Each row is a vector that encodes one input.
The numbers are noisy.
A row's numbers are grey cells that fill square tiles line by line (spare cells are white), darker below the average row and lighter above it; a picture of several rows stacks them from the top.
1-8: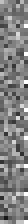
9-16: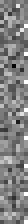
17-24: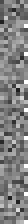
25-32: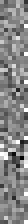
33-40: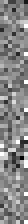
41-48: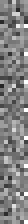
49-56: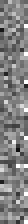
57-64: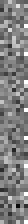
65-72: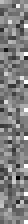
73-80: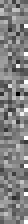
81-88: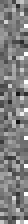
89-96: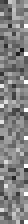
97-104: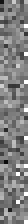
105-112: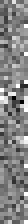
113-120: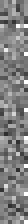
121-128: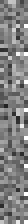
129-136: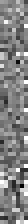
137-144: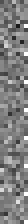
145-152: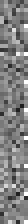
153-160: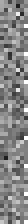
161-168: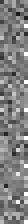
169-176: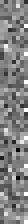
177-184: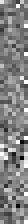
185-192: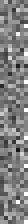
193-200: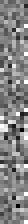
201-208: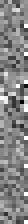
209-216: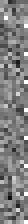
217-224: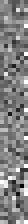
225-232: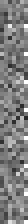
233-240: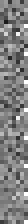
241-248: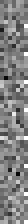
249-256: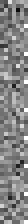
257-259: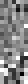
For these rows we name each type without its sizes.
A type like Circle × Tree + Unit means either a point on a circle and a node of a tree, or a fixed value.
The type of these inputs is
(Bool × Bool × Bool × Bool + Unit) × Tree + Unit.
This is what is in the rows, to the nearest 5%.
About 5% of them hold a fixed value. The rest hold a node of a tree, together with either a fixed value, or four true/false values.
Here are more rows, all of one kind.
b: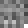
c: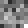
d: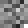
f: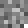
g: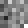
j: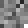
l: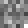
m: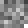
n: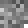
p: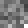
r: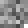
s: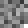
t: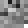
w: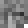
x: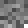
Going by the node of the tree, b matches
j, n, p and x.
